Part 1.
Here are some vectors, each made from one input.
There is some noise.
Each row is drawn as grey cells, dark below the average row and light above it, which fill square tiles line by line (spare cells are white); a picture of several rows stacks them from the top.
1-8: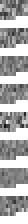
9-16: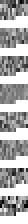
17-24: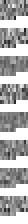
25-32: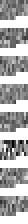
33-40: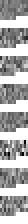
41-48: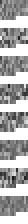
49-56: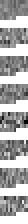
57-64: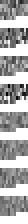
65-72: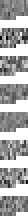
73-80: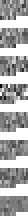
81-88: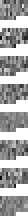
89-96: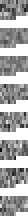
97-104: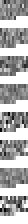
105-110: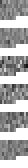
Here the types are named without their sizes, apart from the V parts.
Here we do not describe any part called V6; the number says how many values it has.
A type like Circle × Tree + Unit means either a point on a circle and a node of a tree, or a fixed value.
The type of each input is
Bool × Line + V6.
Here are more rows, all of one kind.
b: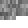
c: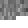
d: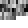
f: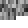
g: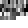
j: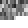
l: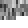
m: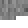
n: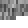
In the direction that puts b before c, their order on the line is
g, d, n, m, b, l, f, j, c.
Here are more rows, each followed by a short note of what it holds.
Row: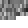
a point on a line and a true/false value
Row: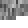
a point on a line and a true/false value
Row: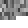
a value of V6
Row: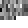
a value of V6
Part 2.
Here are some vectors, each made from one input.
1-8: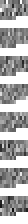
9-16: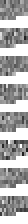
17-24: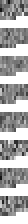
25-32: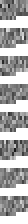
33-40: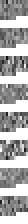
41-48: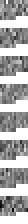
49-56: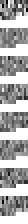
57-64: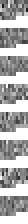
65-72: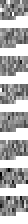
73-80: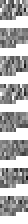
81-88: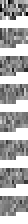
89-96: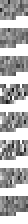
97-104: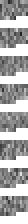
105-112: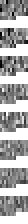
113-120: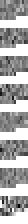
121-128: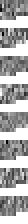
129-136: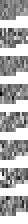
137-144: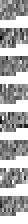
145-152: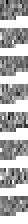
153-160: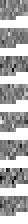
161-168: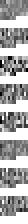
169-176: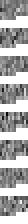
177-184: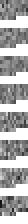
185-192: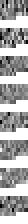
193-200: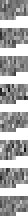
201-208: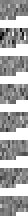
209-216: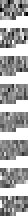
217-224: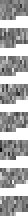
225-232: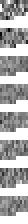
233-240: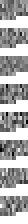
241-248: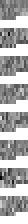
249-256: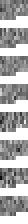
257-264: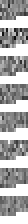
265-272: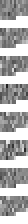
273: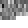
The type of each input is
(Circle6 + Unit) × (Line4 + Line7).
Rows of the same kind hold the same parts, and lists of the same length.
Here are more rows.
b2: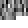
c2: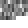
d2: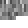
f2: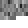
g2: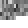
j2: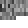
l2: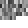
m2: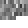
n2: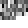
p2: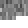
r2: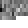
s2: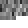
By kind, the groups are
b2, f2, l2, m2, p2
c2, j2, r2, s2
d2, n2
g2

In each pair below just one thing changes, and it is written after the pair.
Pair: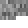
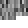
the place on the 6-point circle
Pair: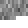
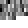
the place on the 7-point line
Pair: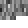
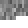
the place on the 7-point line
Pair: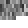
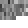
the place on the 7-point line
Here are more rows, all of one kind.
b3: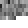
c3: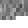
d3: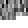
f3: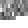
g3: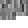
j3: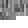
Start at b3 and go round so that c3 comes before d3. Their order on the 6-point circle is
b3, j3, c3, d3, g3, f3.
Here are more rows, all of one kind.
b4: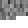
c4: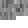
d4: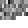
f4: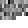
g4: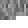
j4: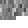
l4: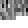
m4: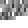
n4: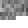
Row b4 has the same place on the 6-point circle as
g4 and m4.
